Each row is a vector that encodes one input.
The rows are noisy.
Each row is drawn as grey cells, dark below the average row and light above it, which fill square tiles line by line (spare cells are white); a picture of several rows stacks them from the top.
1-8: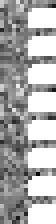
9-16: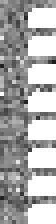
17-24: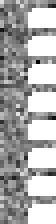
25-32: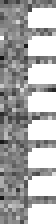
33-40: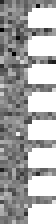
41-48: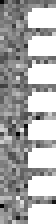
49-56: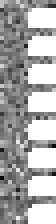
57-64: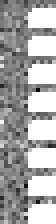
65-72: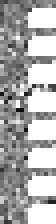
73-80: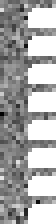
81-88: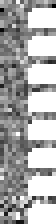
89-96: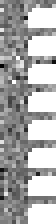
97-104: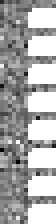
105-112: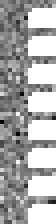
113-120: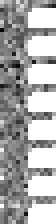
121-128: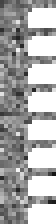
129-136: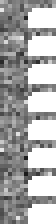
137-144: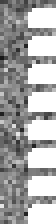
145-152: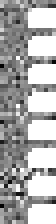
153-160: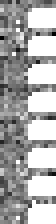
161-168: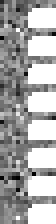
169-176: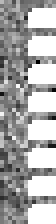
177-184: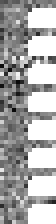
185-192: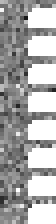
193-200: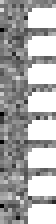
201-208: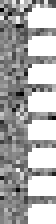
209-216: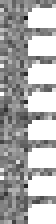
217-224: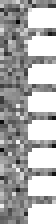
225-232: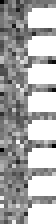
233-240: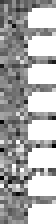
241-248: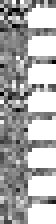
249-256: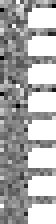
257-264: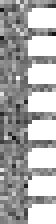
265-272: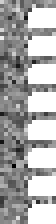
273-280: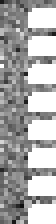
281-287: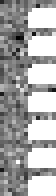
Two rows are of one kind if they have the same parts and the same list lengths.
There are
4 kinds of row.
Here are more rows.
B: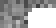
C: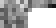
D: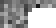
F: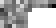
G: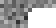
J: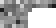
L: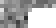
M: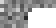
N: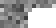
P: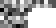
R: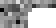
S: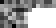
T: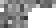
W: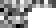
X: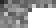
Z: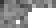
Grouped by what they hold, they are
B, D, S, X, Z
C, F, J, R
G, L, M, N, T
P, W

